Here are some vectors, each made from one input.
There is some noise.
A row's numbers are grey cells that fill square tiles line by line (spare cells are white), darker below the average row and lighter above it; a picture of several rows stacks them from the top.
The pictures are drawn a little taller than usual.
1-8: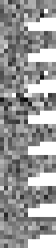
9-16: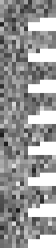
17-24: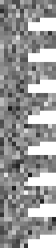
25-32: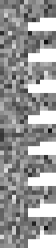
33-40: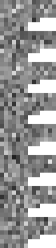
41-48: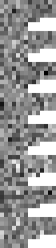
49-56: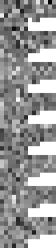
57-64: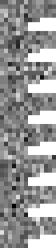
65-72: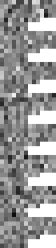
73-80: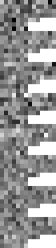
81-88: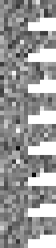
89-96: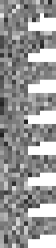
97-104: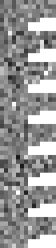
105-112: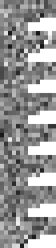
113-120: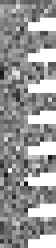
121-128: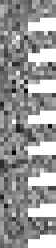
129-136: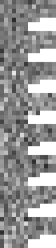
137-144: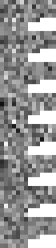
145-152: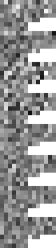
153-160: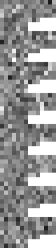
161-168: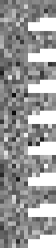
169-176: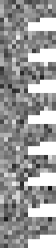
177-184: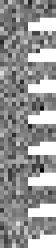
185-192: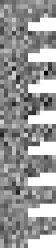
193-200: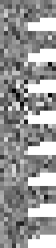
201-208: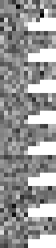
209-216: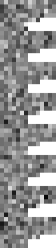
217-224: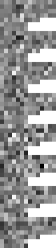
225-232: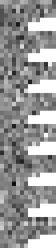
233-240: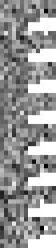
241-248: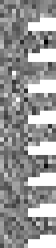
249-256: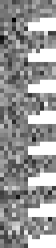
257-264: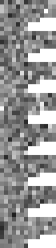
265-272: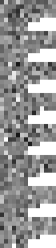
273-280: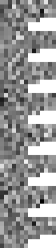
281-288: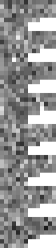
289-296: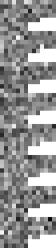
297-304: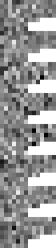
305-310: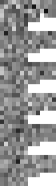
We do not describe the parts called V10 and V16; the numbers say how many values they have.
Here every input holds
a value of V10, together with either one of 7 labels, or one of 11 labels and a value of V16.
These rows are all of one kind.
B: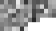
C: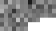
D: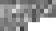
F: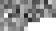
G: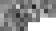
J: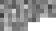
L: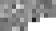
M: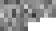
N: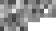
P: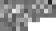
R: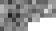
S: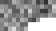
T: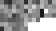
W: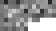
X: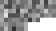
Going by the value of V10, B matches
D, L, N and P.
